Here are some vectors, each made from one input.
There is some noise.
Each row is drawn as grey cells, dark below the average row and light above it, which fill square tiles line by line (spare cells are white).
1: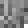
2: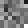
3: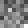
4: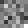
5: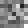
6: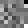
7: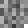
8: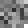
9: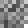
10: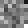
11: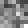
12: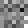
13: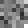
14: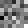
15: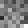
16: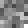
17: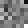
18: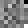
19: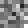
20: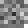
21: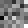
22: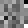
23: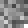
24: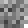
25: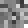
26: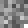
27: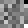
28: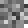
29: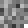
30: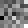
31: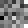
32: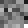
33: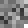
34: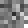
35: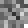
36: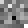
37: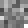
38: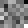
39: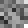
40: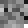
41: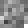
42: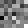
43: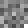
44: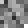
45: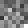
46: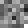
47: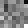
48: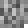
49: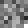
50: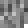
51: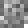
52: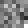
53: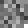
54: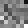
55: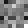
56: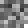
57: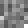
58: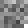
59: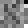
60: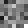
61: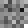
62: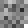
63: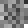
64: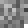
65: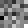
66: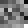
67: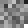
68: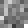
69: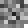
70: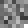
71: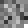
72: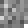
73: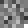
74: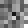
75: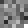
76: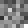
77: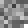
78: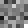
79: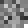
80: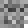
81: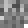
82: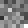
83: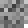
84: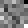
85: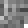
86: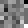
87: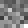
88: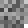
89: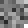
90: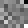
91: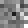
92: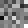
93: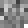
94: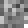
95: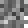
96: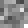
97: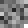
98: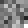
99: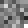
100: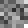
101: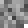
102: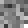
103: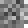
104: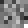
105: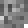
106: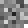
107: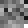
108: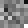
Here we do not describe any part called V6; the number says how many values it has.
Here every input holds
a value of V6, together with either a fixed value, or one of 7 labels and a node of a 7-node tree.
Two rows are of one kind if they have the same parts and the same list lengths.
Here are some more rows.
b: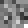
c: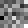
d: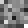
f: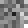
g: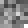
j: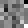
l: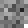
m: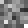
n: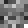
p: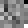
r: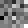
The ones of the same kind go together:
b, c, n, r
d, f, g, j, l, m, p

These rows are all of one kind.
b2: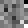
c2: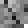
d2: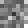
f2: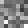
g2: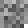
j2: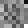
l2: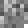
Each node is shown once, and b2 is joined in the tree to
c2 and l2.
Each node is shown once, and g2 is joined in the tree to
f2 and l2.
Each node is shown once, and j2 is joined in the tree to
d2 and l2.
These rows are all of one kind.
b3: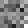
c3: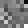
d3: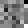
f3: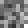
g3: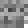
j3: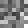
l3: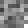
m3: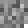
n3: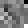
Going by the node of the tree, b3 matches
f3 and m3.
